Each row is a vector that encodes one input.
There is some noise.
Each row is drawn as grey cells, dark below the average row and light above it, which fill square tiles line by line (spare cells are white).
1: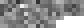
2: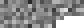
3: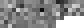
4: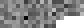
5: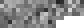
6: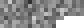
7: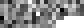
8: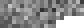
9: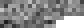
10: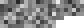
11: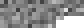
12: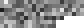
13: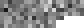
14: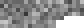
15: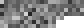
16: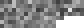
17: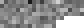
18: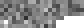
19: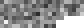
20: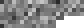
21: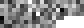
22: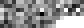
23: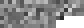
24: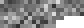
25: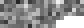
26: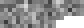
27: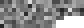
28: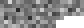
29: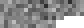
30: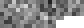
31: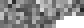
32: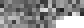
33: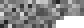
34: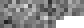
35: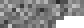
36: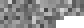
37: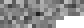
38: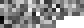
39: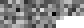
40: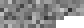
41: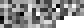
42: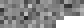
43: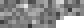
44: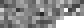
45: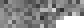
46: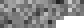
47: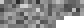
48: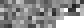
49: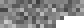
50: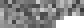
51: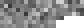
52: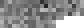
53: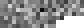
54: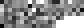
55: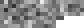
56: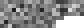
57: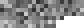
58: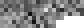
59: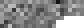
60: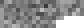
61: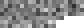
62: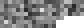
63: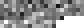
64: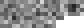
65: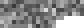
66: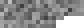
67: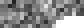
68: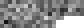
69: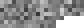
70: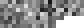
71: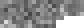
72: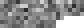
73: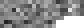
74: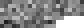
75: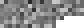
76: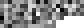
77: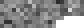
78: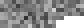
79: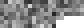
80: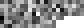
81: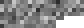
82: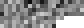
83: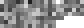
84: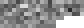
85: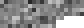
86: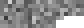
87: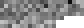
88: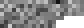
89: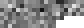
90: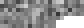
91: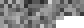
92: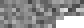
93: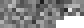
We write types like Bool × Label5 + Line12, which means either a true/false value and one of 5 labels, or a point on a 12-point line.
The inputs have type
List3(Line6).
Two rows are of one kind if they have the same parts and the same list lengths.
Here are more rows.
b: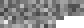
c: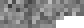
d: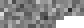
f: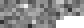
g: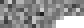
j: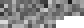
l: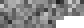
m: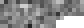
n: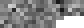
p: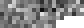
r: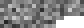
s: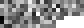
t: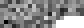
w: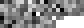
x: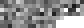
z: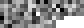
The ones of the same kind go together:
b
c, d, f, g, j, m, x
l, n, p, r, t
s, w, z

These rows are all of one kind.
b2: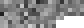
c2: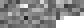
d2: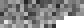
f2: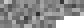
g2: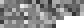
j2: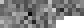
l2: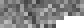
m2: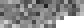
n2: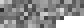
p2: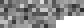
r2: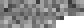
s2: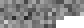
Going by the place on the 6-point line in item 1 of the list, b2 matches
f2 and n2.
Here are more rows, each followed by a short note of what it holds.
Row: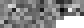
a list of one item
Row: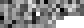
the empty list
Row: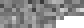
a list of two items
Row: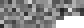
a list of one item
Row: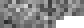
a list of one item
